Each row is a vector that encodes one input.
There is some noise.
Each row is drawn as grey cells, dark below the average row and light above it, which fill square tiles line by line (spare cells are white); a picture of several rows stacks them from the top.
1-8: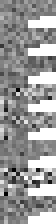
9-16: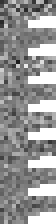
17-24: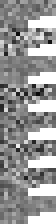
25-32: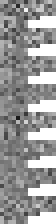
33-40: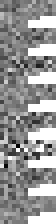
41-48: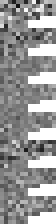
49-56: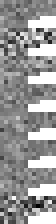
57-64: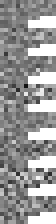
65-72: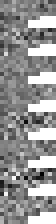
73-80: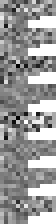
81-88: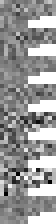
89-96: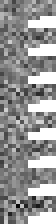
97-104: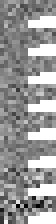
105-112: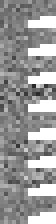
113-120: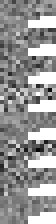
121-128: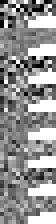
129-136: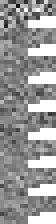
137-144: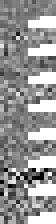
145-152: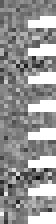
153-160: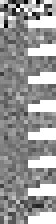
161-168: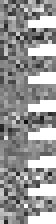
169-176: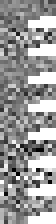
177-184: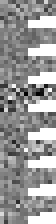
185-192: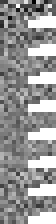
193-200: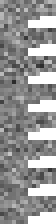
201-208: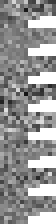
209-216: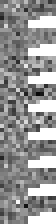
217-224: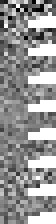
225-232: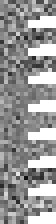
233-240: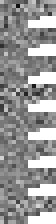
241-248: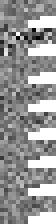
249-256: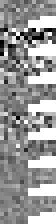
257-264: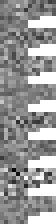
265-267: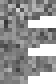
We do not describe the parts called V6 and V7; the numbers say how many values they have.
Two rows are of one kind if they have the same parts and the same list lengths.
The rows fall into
3 kinds.
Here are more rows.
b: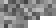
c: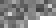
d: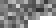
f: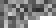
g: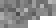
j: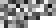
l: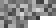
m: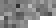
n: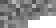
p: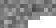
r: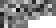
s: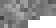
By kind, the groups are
b, n, r
c, d, f, g, m, p
j, l, s

